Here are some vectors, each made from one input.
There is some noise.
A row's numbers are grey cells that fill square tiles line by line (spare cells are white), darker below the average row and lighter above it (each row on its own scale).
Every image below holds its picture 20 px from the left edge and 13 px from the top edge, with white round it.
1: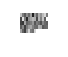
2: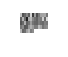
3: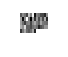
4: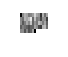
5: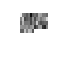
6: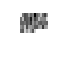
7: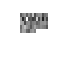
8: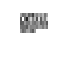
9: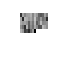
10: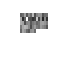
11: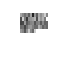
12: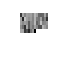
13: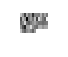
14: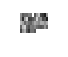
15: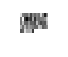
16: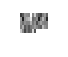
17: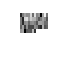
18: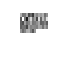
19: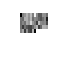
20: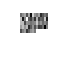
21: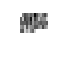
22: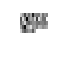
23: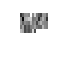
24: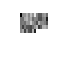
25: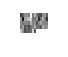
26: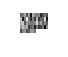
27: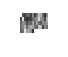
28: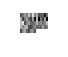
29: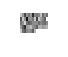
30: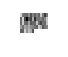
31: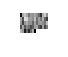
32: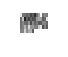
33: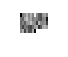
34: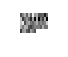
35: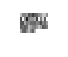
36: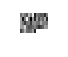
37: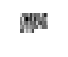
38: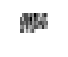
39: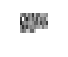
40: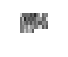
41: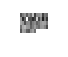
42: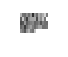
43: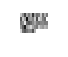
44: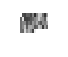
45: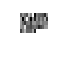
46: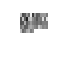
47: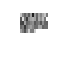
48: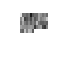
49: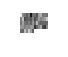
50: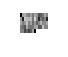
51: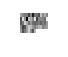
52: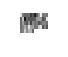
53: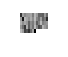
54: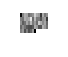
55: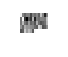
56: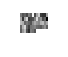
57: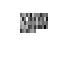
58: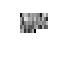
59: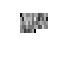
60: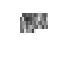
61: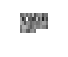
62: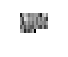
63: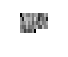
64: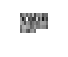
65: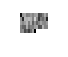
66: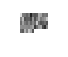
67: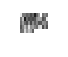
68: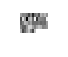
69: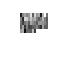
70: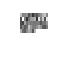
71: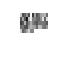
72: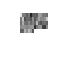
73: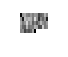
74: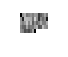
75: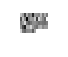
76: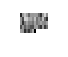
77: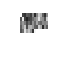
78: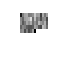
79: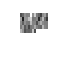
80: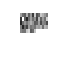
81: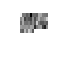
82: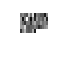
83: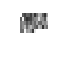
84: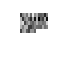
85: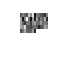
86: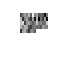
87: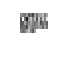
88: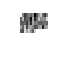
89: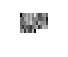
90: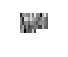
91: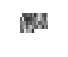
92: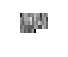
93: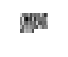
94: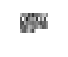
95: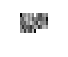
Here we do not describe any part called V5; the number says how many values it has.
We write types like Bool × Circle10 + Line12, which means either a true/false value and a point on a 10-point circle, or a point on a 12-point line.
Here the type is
Bool × (Tree7 + V5).
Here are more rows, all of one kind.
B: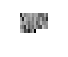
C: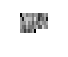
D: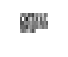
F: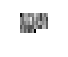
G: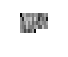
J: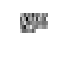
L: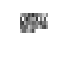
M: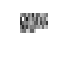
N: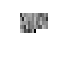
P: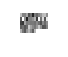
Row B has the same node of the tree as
J and N.
